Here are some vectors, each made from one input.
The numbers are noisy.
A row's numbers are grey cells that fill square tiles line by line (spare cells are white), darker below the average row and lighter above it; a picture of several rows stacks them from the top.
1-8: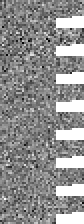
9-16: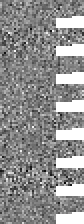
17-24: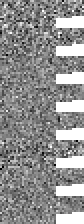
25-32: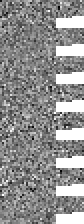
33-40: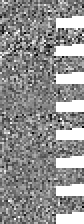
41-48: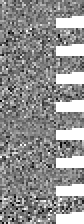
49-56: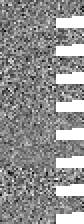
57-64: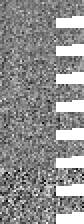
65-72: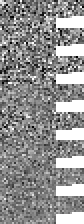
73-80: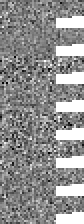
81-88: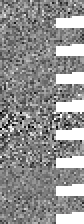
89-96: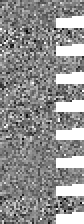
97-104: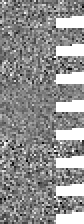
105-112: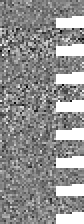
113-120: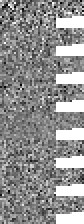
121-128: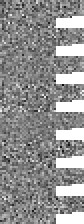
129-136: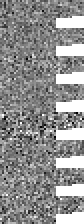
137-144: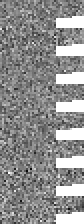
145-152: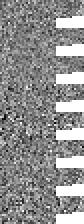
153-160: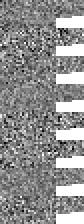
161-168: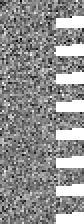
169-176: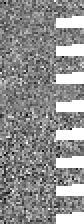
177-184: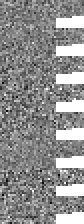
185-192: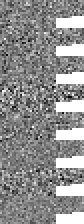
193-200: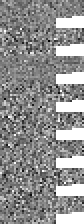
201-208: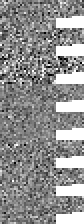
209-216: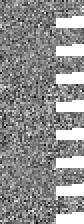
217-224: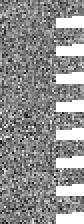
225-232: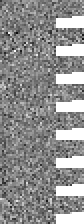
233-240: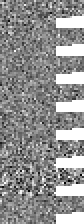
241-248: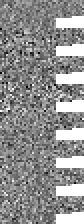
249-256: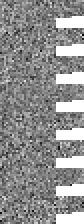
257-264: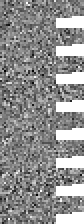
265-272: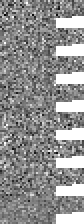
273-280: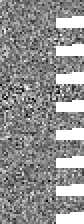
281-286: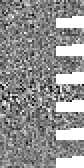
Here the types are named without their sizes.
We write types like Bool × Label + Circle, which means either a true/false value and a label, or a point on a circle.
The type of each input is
Circle + List(Line).
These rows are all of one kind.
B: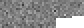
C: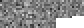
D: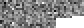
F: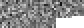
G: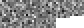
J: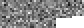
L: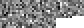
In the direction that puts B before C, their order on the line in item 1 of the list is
G, D, B, C, F, J, L.
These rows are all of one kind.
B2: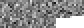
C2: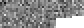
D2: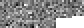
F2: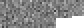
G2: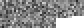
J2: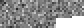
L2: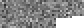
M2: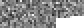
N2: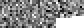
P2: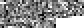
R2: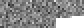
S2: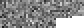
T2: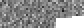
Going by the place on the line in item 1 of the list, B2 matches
D2, F2 and J2.
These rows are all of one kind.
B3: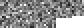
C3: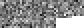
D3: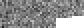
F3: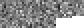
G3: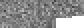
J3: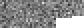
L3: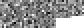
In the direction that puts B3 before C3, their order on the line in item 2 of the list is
B3, J3, L3, F3, G3, C3, D3.
